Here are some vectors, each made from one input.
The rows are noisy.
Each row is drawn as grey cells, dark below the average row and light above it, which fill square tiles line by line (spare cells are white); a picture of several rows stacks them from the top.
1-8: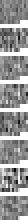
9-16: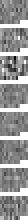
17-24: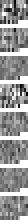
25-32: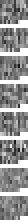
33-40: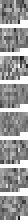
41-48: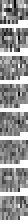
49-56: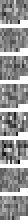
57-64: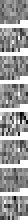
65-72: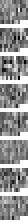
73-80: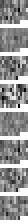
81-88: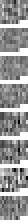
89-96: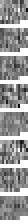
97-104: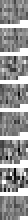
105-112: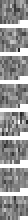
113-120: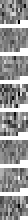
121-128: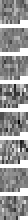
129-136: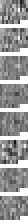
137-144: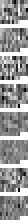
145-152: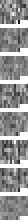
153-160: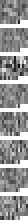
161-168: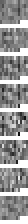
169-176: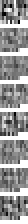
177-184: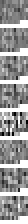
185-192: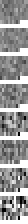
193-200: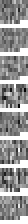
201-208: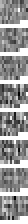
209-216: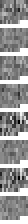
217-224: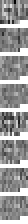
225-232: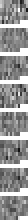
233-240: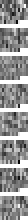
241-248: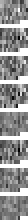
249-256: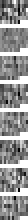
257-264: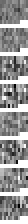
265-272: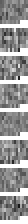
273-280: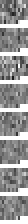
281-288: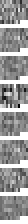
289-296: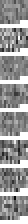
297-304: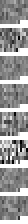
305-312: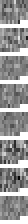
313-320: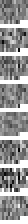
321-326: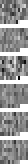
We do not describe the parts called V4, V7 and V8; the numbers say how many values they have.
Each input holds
either a point on an 11-point circle, a true/false value and a value of V7, or one of 6 labels, a value of V4 and a value of V8.
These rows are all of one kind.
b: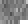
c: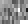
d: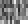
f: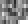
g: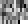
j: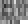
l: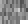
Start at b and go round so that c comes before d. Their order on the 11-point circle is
b, g, l, f, c, d, j.
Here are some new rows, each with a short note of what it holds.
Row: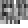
a point on an 11-point circle, a true/false value and a value of V7
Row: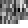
one of 6 labels, a value of V4 and a value of V8
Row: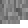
one of 6 labels, a value of V4 and a value of V8
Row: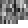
one of 6 labels, a value of V4 and a value of V8
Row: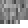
one of 6 labels, a value of V4 and a value of V8
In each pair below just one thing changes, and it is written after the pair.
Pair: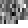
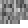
the place on the 11-point circle
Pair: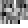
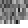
the true/false value
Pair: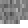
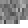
the true/false value
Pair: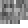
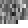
the true/false value
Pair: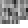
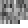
the value of V7
